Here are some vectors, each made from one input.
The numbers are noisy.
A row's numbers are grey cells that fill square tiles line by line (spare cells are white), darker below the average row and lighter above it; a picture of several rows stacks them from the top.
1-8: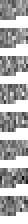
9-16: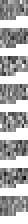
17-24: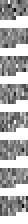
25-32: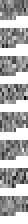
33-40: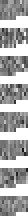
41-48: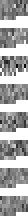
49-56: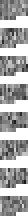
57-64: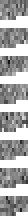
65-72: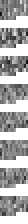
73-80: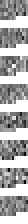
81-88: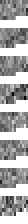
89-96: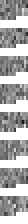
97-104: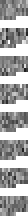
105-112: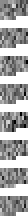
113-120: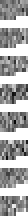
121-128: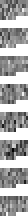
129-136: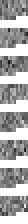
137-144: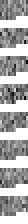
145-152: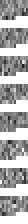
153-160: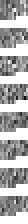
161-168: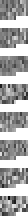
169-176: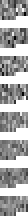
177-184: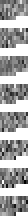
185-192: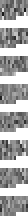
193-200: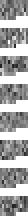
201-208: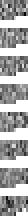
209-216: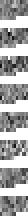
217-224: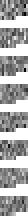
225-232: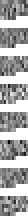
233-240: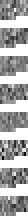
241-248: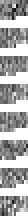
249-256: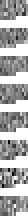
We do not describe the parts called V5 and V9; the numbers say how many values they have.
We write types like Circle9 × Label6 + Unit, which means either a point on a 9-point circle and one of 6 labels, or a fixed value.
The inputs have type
Label11 + (Line7 + V5) × V9.
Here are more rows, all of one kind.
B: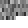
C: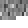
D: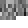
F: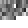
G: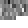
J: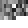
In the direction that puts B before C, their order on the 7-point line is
B, D, G, C, J, F.
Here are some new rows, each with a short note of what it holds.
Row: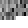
a point on a 7-point line and a value of V9
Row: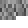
a point on a 7-point line and a value of V9
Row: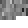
one of 11 labels
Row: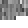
one of 11 labels
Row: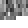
a value of V5 and a value of V9
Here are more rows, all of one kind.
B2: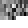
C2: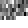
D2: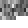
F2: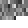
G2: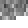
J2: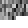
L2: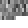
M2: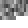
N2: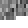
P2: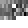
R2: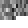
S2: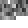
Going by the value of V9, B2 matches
C2 and P2.
